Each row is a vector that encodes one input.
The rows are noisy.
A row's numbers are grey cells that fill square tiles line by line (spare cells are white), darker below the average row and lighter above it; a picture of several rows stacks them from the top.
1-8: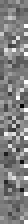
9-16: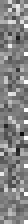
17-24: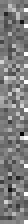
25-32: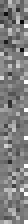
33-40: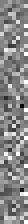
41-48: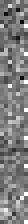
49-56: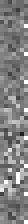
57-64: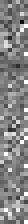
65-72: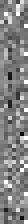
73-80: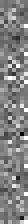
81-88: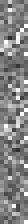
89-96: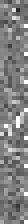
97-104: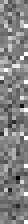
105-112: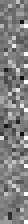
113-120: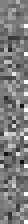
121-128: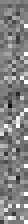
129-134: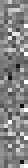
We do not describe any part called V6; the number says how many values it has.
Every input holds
three true/false values, together with either a point on a 5-point line, or a value of V6.
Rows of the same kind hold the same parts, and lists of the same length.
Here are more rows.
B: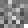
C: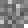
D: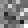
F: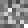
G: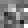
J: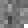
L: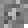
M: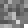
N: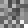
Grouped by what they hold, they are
B, C, J, L, M
D, F, G, N

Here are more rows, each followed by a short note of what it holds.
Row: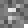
three true/false values and a value of V6
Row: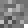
three true/false values and a value of V6
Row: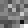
a point on a 5-point line and three true/false values
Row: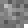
three true/false values and a value of V6
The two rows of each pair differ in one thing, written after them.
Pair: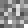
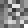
one of the three true/false values
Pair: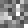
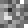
one of the three true/false values
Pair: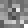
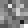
the place on the 5-point line
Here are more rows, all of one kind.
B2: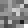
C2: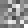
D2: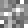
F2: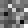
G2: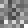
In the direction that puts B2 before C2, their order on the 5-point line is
F2, B2, D2, C2, G2.
